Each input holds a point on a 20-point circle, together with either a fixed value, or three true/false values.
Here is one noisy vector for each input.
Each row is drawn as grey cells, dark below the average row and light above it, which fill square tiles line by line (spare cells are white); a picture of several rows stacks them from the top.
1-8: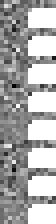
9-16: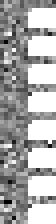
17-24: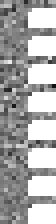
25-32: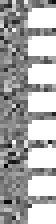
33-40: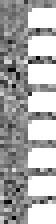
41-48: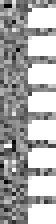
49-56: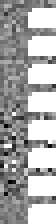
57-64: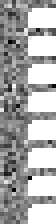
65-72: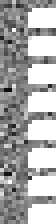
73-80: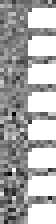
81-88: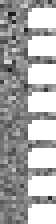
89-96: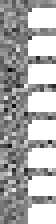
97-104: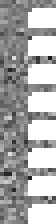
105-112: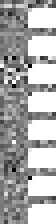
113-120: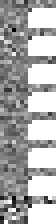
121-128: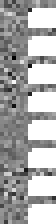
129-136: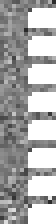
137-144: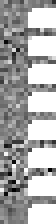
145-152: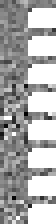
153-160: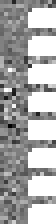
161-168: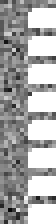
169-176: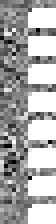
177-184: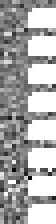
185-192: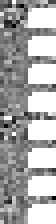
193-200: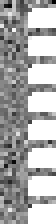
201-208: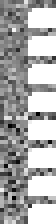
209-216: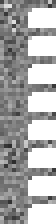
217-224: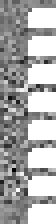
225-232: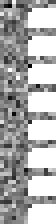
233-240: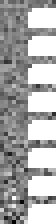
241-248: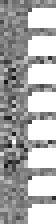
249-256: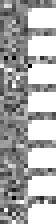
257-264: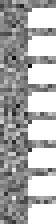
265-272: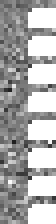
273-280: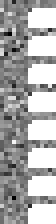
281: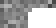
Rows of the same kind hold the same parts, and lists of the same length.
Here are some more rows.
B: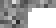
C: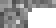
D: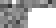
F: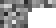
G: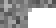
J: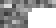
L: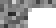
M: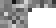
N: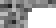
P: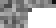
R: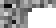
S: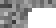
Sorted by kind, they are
B, C, D, F, J, L, N, R, S
G, M, P

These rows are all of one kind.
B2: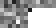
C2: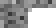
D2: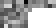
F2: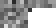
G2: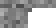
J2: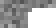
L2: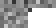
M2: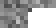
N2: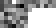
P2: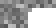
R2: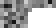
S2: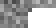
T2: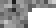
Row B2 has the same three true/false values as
G2 and N2.
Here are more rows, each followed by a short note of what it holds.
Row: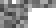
a point on a 20-point circle and three true/false values
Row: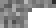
a point on a 20-point circle
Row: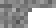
a point on a 20-point circle and three true/false values
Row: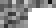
a point on a 20-point circle and three true/false values
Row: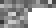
a point on a 20-point circle
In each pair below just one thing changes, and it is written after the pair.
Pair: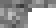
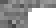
the place on the 20-point circle
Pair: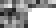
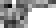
one of the three true/false values
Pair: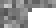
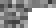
one of the three true/false values
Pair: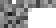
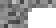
the place on the 20-point circle
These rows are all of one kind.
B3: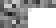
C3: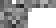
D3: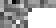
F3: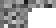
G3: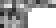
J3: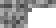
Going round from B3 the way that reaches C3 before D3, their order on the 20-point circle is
B3, F3, J3, C3, D3, G3.
